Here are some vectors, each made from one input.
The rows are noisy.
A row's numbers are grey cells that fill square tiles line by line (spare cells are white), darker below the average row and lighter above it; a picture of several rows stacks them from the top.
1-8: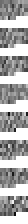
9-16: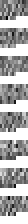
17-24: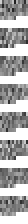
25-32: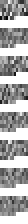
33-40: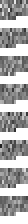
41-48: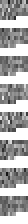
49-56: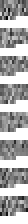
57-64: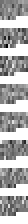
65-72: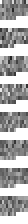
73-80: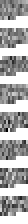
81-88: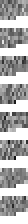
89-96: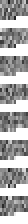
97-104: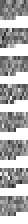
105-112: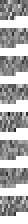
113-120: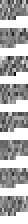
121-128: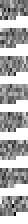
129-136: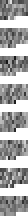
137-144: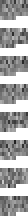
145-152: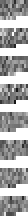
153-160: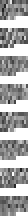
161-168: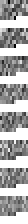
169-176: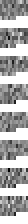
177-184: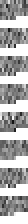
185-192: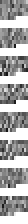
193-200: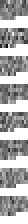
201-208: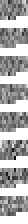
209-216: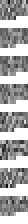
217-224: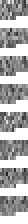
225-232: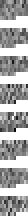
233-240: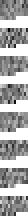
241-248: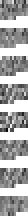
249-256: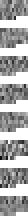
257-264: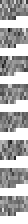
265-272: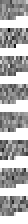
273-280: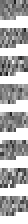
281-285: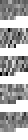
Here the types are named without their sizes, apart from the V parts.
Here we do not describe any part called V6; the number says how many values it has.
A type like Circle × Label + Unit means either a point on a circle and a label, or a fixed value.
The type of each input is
(Bool × (Circle + Unit) + Label × V6) × Line.
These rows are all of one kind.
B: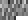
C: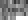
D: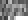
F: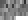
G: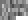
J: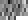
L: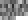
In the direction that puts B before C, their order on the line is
B, J, G, L, F, C, D.
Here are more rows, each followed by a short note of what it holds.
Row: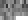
a point on a line and a true/false value
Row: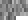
a label, a point on a line and a value of V6
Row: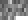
a point on a circle, a point on a line and a true/false value
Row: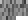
a label, a point on a line and a value of V6
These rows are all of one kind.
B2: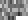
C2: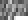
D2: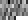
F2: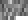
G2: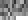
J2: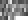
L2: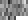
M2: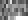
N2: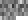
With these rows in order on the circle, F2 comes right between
B2 and N2.
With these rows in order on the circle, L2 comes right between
D2 and M2.
